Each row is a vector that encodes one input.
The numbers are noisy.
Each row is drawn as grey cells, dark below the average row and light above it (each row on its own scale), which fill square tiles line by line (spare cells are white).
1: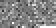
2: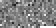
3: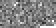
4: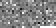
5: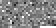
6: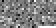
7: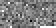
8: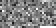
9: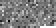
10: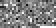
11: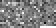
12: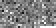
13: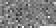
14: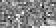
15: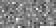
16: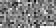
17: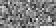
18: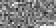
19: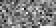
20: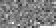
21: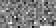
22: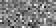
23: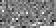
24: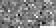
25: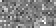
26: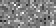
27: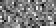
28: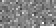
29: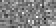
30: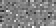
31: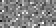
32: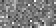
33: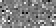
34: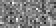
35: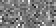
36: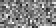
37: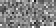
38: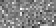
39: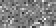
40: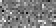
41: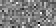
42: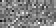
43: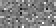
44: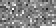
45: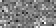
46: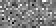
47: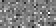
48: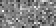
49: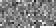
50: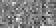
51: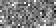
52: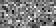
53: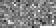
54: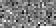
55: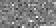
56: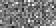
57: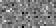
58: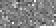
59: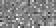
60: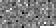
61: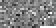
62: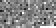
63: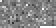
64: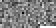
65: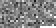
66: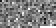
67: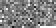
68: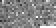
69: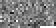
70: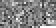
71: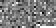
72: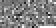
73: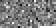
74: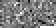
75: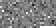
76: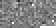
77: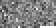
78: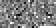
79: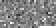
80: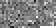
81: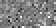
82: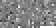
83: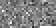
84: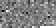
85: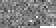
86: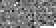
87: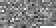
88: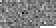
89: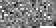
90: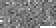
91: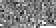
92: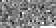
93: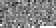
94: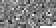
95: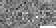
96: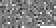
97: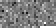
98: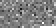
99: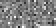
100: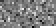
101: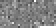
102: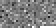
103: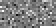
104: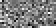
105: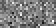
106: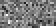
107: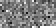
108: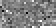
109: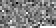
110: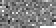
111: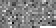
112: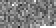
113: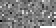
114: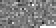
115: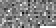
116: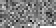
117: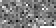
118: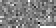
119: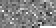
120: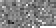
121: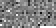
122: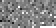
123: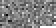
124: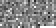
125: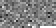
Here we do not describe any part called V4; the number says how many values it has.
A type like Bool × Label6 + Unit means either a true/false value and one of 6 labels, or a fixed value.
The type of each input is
Bool × Line5 × List2(V4).
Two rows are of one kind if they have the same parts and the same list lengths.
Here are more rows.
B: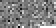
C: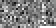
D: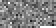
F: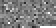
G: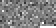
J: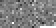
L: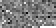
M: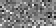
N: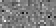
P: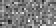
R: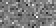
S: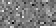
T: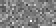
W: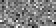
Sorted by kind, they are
B, F, G, J, P, S, T
C, L, M, N
D, R, W

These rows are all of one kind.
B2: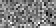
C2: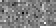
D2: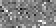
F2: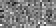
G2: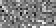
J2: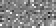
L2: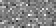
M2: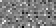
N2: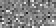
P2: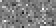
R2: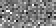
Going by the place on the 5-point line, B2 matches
L2, M2 and N2.
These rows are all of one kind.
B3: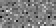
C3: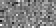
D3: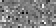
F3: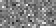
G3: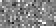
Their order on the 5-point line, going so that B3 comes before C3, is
G3, F3, B3, D3, C3.
